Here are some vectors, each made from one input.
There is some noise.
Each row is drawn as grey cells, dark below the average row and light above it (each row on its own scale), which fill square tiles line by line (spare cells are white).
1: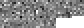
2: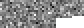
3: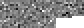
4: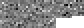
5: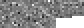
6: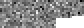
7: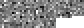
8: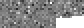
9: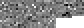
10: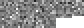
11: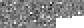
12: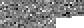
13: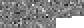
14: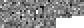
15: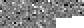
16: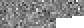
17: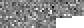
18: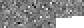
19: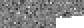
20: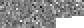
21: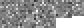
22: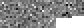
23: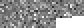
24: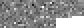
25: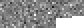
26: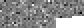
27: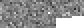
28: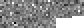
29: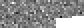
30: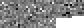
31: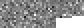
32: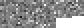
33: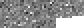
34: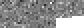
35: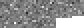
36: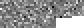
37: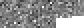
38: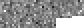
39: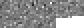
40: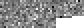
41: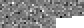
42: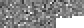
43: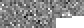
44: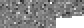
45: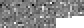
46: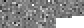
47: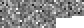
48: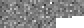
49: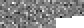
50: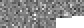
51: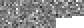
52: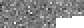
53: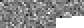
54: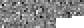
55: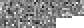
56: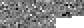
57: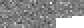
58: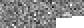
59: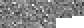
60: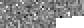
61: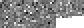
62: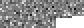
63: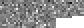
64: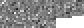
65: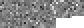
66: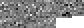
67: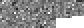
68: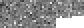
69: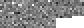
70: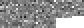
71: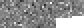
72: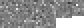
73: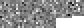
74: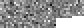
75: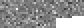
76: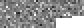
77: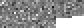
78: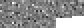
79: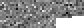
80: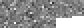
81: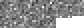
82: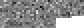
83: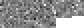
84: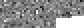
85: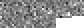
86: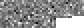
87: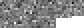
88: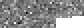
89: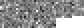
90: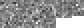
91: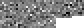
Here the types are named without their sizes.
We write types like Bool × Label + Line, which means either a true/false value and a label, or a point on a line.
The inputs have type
Label × (Label × Label + Unit).
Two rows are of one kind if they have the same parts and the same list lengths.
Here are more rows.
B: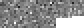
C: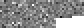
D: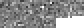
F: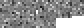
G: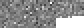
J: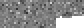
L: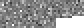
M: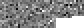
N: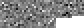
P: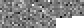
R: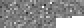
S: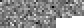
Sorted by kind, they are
B, C, D, G, L, P, R, S
F, J, M, N

